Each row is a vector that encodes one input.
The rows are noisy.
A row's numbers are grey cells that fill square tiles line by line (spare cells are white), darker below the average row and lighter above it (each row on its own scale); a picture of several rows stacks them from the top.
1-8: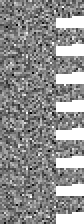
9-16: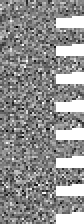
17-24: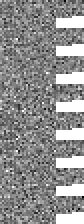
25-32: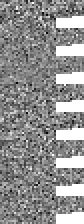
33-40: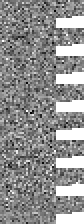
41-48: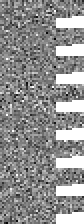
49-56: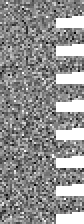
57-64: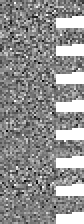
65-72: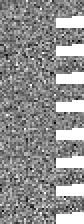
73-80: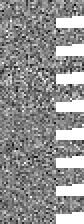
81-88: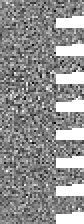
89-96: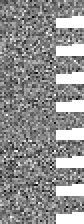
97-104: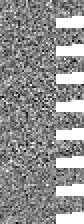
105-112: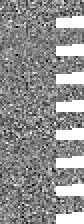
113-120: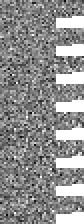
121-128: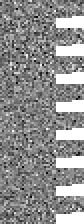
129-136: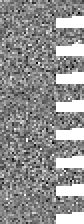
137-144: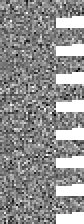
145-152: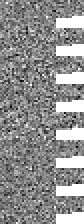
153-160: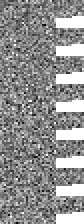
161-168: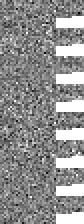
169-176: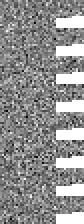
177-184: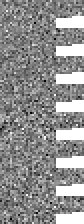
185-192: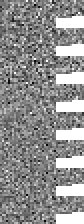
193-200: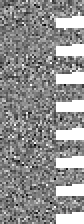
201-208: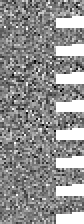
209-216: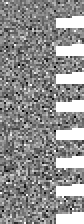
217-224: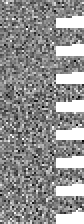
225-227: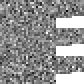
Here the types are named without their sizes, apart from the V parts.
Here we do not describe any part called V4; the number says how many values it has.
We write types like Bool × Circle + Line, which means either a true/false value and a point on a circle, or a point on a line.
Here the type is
(Bool × Bool × Bool + Line) × (Circle + V4) × Label.
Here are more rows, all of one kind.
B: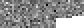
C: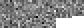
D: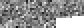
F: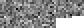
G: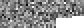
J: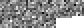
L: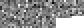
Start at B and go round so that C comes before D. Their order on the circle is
B, C, J, F, L, D, G.
